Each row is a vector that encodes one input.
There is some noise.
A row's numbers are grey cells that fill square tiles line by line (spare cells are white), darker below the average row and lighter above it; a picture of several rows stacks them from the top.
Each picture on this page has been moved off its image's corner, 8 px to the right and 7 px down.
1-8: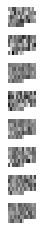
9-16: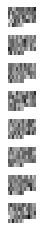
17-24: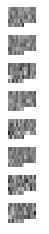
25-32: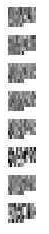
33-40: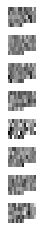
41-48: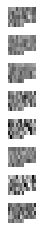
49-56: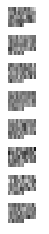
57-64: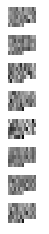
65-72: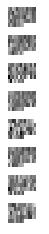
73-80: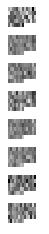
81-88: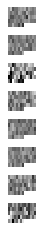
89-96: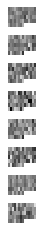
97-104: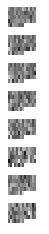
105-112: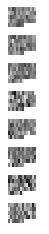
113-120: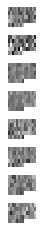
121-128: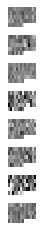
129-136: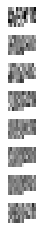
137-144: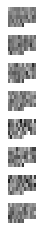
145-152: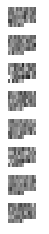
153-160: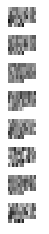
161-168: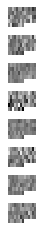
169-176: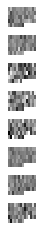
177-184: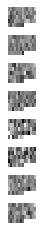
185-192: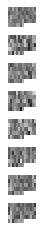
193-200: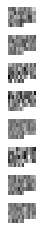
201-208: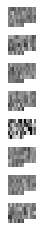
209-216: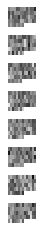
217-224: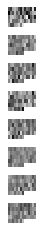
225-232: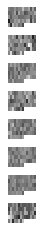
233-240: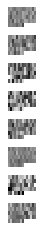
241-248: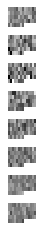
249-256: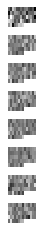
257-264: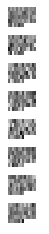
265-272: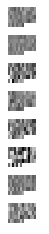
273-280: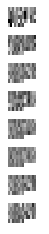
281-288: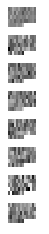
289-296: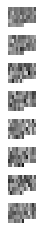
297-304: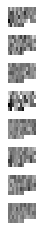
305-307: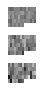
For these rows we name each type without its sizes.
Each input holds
a list of points on a line.
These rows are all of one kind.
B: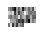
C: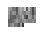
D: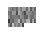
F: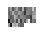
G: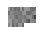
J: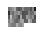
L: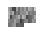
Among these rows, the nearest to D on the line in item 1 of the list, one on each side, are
B and C.
